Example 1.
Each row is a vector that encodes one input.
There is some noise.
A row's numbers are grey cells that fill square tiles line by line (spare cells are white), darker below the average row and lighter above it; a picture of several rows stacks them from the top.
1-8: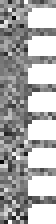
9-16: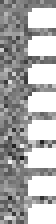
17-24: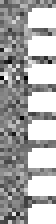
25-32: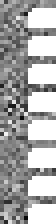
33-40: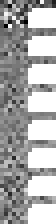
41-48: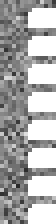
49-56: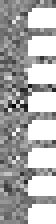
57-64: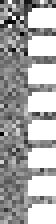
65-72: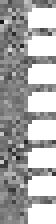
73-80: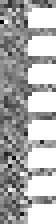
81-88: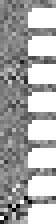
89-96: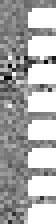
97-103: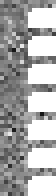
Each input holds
one of 5 labels, together with either a fixed value, or four true/false values.
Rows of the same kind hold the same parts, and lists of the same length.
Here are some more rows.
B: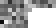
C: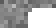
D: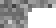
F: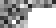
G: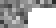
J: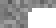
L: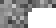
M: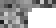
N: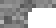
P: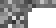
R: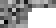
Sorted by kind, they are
B, C, D, J, L, N, P, R
F, G, M

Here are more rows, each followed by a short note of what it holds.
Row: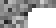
one of 5 labels
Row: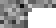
one of 5 labels and four true/false values
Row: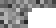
one of 5 labels
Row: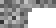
one of 5 labels
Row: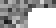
one of 5 labels
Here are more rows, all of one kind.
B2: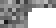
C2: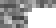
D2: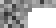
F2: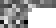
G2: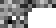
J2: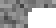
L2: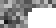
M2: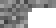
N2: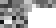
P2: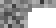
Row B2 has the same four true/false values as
G2, L2, M2 and P2.
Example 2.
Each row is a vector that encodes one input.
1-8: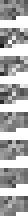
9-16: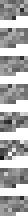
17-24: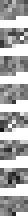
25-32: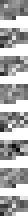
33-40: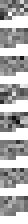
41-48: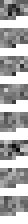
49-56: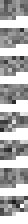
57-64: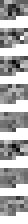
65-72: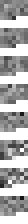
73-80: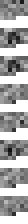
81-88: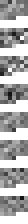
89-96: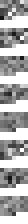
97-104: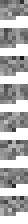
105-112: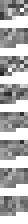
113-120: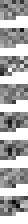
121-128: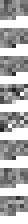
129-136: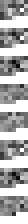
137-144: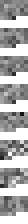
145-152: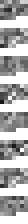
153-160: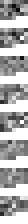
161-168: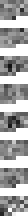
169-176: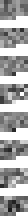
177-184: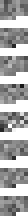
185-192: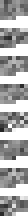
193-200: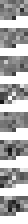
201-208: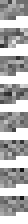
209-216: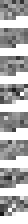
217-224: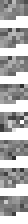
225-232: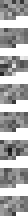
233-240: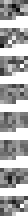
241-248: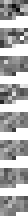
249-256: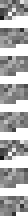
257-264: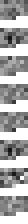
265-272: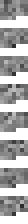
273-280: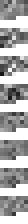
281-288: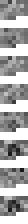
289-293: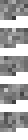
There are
3 kinds of row.
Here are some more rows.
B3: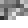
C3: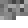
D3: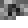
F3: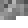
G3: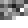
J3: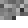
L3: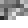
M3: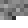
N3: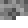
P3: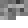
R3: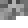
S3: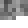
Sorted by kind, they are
B3, L3
C3, F3, J3, M3, N3, P3, R3, S3
D3, G3

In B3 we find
a fixed value.
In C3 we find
a node of an 18-node tree.
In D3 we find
a point on a 9-point circle.
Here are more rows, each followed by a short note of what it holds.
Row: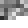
a fixed value
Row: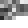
a point on a 9-point circle
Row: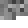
a node of an 18-node tree
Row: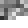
a fixed value
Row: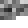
a point on a 9-point circle
